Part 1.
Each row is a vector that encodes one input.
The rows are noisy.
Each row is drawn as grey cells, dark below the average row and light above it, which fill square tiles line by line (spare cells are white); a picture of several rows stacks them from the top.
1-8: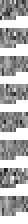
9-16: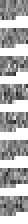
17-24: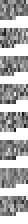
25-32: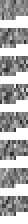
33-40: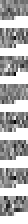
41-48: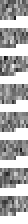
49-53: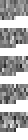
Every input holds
one of 7 labels.
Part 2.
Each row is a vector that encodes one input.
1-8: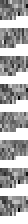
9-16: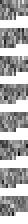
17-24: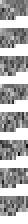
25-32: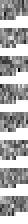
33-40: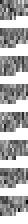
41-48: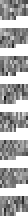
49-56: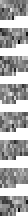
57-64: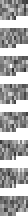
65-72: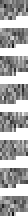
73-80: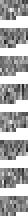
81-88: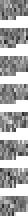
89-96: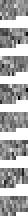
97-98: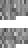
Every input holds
a point on an 8-point circle.
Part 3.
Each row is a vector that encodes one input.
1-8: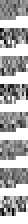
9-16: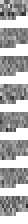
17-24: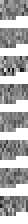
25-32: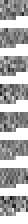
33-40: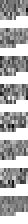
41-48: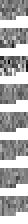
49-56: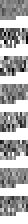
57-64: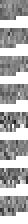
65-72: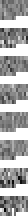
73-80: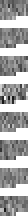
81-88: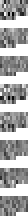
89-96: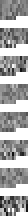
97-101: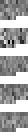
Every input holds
a point on a 10-point line.
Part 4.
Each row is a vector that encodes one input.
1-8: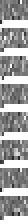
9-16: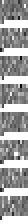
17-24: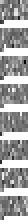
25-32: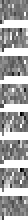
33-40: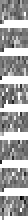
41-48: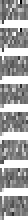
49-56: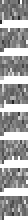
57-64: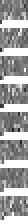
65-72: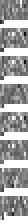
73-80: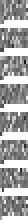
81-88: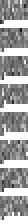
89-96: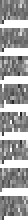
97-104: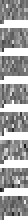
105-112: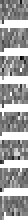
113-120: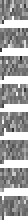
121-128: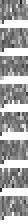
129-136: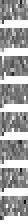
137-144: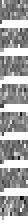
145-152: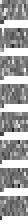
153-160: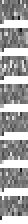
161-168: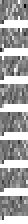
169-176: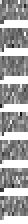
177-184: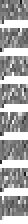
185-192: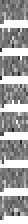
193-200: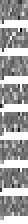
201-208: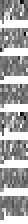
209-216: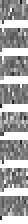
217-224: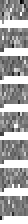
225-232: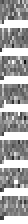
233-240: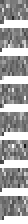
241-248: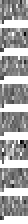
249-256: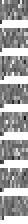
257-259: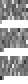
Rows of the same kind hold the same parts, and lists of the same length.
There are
2 kinds of row.
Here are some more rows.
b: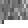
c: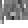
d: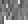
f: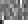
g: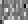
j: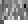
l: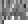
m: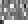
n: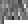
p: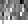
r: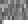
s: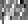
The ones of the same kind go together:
b, c, d, f, g, j, l, m, n, r
p, s

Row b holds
five true/false values.
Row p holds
a fixed value.
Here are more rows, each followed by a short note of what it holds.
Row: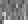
five true/false values
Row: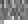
five true/false values
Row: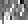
a fixed value
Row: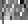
a fixed value
